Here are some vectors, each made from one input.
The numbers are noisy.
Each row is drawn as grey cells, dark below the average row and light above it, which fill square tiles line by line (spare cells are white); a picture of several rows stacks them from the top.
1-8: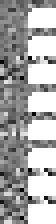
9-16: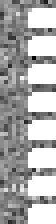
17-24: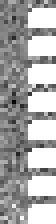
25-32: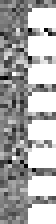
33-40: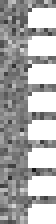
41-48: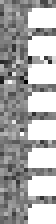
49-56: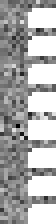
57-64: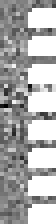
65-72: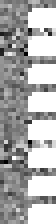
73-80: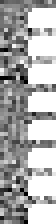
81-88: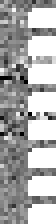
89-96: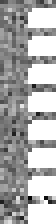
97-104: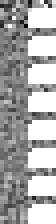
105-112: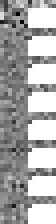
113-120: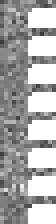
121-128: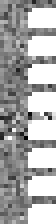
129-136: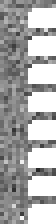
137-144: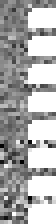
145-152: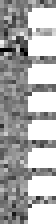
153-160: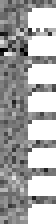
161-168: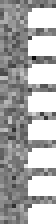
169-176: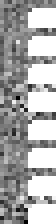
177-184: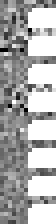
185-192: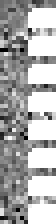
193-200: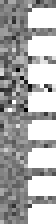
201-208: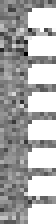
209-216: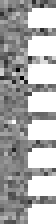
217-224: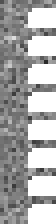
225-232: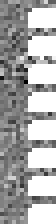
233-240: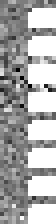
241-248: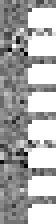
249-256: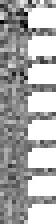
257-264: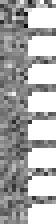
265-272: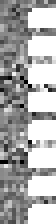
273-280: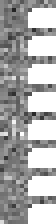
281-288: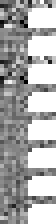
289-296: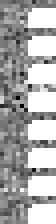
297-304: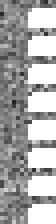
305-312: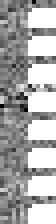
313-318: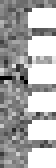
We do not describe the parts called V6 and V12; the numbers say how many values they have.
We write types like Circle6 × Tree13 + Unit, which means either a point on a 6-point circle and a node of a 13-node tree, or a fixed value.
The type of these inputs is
(Line8 + Line13) × V12 + V6.
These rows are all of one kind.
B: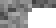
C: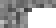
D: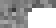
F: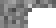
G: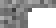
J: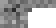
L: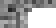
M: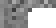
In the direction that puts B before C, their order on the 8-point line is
G, F, B, M, L, C, D, J.
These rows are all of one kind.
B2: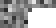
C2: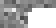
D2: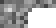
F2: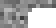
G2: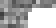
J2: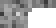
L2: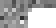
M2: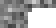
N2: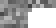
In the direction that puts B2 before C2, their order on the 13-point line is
M2, G2, N2, J2, B2, D2, F2, C2, L2.
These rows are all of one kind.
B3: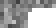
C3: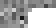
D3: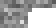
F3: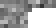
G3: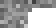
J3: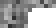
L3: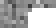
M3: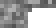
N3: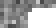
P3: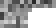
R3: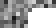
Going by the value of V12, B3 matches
J3, N3 and P3.
